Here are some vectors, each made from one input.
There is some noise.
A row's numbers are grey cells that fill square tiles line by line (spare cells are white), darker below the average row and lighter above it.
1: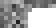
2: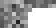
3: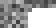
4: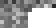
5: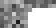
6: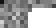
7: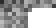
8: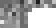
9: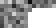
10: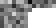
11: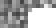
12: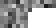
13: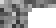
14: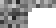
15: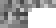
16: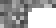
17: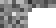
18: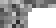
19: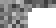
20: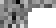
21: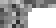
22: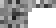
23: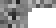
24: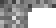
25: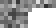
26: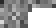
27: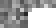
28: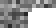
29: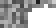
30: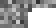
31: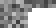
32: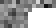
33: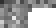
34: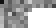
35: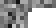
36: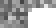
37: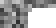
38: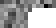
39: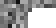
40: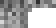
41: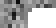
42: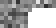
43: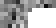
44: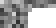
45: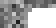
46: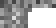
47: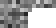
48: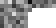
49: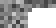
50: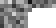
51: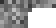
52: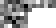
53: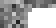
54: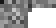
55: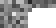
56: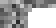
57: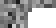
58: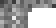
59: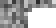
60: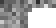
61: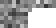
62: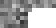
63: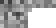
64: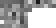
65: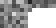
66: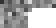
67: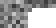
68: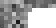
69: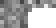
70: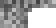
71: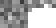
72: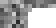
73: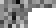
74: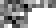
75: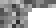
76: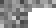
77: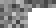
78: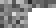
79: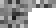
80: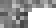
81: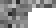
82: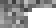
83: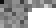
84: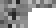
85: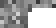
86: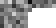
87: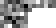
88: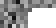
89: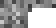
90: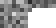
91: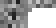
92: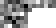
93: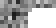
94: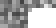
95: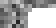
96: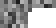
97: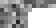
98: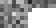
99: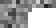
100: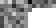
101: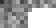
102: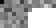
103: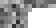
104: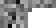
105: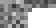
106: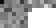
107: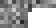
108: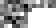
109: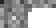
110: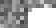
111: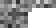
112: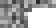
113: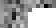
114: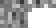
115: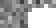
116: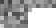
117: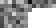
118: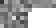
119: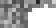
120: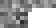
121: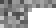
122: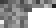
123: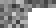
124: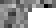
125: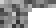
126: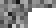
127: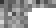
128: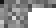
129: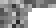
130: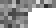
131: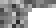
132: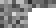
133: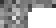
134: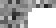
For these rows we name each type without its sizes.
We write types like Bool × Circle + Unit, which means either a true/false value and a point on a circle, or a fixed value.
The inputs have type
List(Line).
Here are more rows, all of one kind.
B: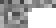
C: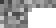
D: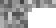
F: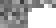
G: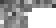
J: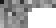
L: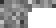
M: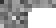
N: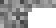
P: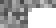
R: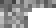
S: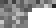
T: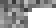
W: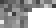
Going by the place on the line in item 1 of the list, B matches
D, F, M and N.
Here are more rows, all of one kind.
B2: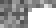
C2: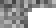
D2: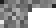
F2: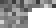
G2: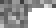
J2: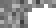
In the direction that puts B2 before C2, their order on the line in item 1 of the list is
B2, G2, J2, D2, F2, C2.
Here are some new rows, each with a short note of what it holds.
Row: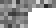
a list of two items
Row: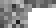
a list of one item
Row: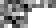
the empty list
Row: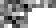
the empty list
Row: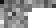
a list of three items
